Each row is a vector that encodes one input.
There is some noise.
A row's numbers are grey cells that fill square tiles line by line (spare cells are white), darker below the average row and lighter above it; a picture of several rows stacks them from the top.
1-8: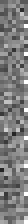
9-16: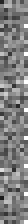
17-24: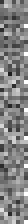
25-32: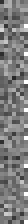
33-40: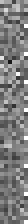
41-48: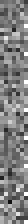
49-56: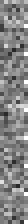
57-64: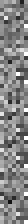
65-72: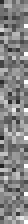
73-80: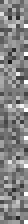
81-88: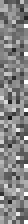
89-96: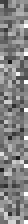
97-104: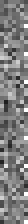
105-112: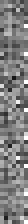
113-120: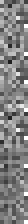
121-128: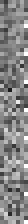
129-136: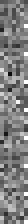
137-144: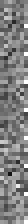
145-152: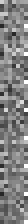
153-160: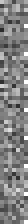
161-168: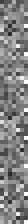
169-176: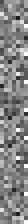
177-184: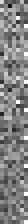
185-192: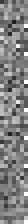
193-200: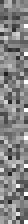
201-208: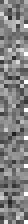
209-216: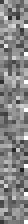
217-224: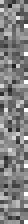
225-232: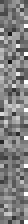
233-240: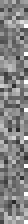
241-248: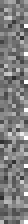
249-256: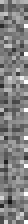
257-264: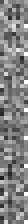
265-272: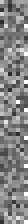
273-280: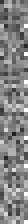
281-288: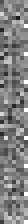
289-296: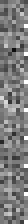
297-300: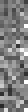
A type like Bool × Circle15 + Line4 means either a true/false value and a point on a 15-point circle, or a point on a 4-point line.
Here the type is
Line19.
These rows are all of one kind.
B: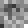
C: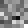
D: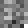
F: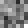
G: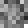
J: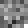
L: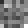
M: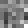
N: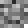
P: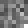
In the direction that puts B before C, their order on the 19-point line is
B, C, D, J, P, L, M, F, G, N.
